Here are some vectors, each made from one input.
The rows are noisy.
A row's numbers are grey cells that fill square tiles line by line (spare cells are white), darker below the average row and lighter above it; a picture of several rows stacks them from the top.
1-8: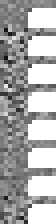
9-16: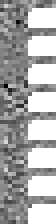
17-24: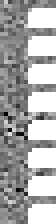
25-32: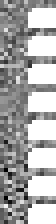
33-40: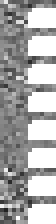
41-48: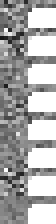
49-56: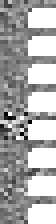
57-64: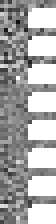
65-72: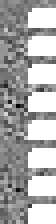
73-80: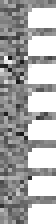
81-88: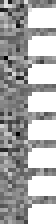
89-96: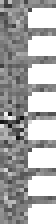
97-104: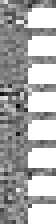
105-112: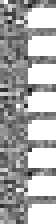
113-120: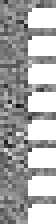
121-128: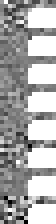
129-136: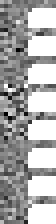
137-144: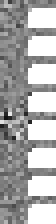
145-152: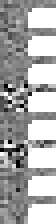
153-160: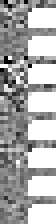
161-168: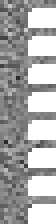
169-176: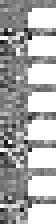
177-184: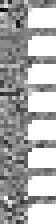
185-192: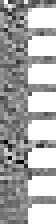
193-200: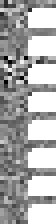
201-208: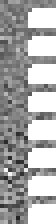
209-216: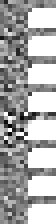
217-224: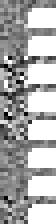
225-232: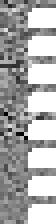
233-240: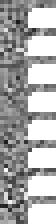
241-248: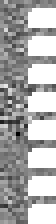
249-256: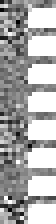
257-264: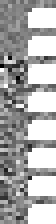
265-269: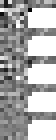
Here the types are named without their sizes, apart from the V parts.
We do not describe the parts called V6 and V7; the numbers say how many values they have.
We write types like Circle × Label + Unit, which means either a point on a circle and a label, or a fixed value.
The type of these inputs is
(Bool × Line + V6) × Tree × V7.
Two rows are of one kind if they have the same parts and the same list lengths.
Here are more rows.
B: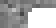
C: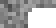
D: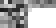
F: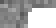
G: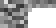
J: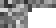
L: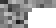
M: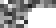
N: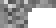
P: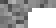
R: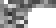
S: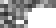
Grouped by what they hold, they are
B, F, G, N, R
C, D, J, L, M, P, S

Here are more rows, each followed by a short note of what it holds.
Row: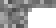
a point on a line, a node of a tree, a true/false value and a value of V7
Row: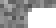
a point on a line, a node of a tree, a true/false value and a value of V7
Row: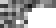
a point on a line, a node of a tree, a true/false value and a value of V7
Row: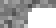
a point on a line, a node of a tree, a true/false value and a value of V7
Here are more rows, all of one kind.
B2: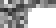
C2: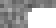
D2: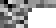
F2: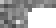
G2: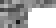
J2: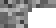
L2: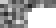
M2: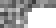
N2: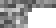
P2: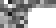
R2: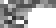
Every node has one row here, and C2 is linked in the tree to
J2 and R2.
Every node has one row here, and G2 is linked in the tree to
J2 and P2.
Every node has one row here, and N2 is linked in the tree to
D2.
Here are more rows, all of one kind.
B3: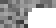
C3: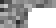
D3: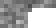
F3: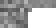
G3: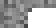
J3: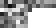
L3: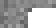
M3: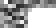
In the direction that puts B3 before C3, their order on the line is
G3, J3, M3, B3, L3, F3, D3, C3.
